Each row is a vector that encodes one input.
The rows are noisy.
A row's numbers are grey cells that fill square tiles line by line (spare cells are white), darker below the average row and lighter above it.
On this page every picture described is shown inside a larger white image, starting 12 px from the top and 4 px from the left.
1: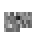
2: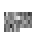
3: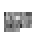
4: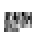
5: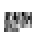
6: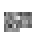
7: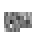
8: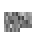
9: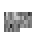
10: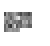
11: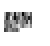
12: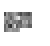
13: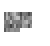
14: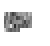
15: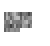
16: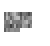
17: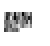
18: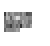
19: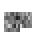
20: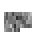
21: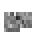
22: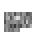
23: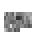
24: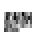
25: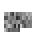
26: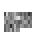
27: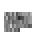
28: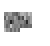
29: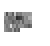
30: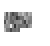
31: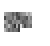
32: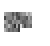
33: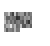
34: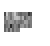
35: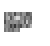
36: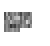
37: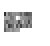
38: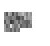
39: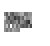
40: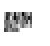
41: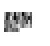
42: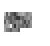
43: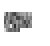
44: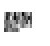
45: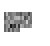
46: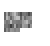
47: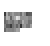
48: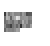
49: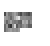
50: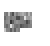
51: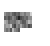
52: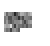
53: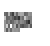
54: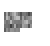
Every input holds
a list of up to two items, each a point on each of two 3-point lines.
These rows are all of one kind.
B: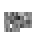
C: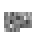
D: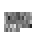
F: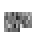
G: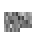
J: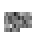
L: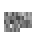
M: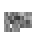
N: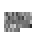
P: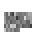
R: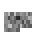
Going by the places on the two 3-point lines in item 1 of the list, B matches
C, G, L and M.
